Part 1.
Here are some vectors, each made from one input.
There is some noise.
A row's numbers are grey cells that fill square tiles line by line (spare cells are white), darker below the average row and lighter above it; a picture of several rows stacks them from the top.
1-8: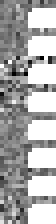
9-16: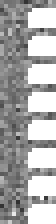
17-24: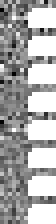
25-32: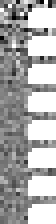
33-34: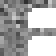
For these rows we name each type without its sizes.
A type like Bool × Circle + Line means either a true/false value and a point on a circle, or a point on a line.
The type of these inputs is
Bool × Bool × Bool + Unit.
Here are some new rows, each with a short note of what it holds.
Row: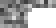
three true/false values
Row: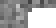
three true/false values
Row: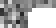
a fixed value
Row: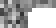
a fixed value
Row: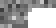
three true/false values
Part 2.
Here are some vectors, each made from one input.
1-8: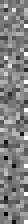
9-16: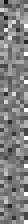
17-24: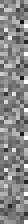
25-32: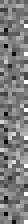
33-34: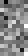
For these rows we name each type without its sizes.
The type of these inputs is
Line.
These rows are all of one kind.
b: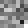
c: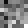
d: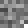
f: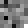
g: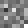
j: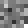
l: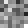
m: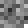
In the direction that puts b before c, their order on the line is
b, l, d, g, j, m, f, c.
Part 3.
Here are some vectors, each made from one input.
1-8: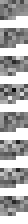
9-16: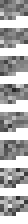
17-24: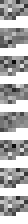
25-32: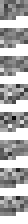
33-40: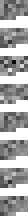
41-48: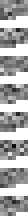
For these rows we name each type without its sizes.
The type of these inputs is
Line.
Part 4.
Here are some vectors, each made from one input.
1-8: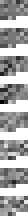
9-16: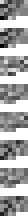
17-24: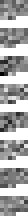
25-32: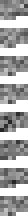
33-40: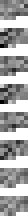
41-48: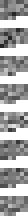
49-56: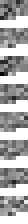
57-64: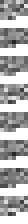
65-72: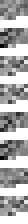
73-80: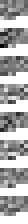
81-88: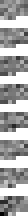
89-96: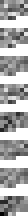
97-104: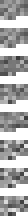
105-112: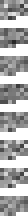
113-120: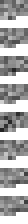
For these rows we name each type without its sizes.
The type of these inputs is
Line.
